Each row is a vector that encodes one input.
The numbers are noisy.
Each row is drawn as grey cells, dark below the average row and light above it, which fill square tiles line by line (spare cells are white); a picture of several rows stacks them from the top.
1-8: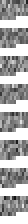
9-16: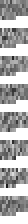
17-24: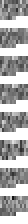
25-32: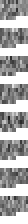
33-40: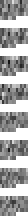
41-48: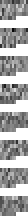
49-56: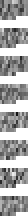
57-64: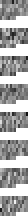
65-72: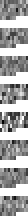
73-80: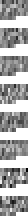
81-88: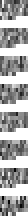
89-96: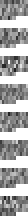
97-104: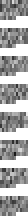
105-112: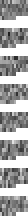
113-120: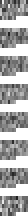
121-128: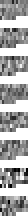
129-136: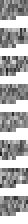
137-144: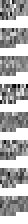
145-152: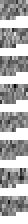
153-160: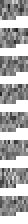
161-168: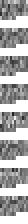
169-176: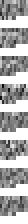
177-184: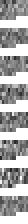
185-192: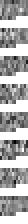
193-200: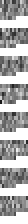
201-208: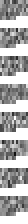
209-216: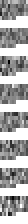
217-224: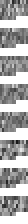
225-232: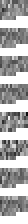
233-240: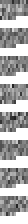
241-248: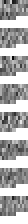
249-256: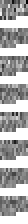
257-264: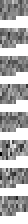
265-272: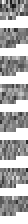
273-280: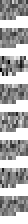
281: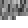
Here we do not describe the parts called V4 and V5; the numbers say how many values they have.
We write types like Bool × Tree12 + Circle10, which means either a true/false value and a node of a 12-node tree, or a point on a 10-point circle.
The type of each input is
(Bool × V5 + Unit) × Line10 × V4.
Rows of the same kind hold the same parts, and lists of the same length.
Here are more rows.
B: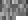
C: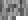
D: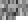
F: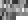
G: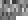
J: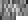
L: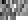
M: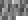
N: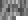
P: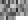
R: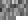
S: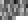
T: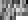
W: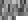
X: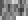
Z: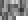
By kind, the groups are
B, C, M, N, R, W, X, Z
D, F, G, J, L, P, S, T

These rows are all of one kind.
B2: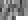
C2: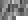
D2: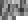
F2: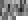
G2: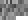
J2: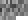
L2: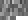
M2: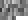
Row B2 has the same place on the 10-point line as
G2 and J2.
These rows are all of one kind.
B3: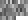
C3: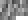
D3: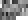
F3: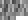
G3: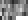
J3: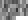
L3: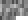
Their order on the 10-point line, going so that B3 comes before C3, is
D3, B3, F3, J3, G3, L3, C3.
